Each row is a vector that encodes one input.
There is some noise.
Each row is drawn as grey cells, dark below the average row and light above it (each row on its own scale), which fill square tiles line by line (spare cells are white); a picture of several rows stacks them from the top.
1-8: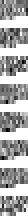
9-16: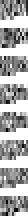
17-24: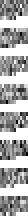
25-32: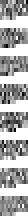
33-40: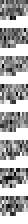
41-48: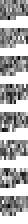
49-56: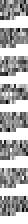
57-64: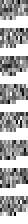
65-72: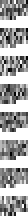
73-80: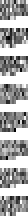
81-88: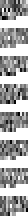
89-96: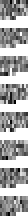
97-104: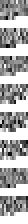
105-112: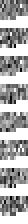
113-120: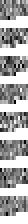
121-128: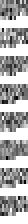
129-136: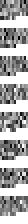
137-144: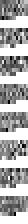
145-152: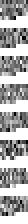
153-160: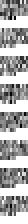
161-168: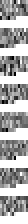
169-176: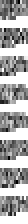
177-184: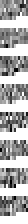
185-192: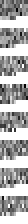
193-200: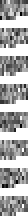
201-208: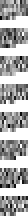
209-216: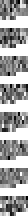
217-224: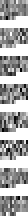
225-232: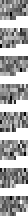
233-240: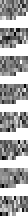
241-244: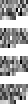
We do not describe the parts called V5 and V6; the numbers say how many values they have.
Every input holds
either a point on a 7-point line and a value of V6, or two values of V5, or a list of up to two points on an 8-point line.
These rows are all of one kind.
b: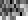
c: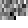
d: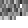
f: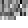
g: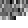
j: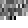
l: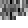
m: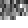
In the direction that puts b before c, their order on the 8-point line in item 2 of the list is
f, d, l, m, b, j, c, g.
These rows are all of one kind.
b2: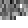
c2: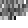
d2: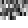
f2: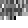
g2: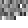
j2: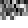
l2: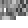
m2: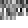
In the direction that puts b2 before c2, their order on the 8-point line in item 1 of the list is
b2, g2, j2, d2, l2, m2, f2, c2.
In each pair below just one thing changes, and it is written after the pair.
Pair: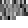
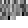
the place on the 7-point line
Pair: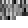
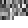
the value of V6
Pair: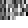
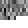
the value of V6
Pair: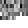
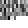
the place on the 7-point line
